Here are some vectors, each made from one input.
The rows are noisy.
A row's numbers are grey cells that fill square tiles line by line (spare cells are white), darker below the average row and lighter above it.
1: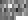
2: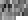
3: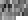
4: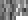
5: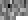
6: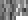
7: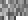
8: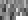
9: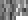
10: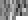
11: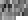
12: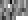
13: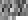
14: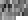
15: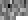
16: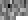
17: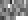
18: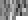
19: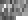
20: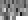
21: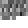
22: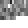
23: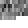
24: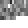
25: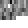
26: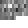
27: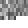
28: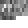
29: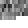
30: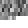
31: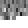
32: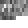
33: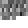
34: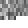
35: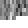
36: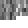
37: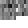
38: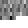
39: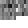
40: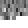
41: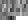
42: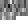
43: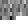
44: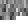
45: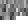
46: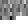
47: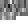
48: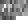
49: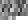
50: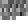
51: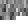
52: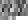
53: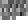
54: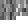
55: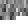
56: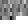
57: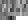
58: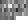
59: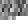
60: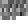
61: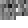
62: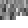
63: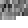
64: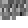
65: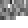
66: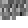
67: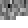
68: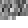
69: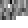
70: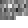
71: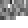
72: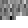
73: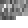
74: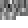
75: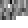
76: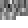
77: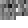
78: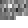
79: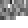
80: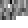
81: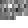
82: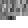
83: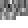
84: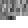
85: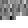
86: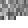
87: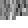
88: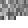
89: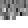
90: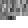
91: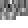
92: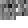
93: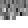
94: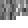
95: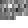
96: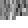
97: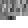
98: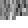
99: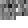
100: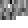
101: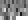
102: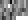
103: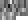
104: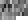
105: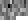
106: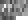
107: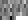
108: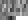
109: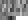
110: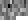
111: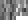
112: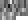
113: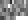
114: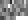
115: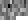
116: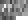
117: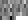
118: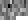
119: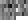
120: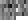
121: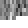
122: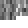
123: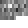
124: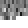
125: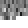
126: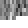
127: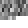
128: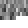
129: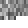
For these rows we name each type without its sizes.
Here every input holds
either a fixed value, or four true/false values.
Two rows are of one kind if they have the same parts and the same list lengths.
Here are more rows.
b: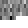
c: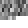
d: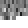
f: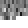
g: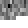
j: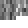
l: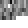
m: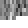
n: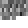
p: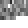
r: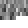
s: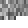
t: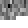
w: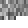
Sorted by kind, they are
b, c, d, f, g, j, l, m, n, p, r, t
s, w

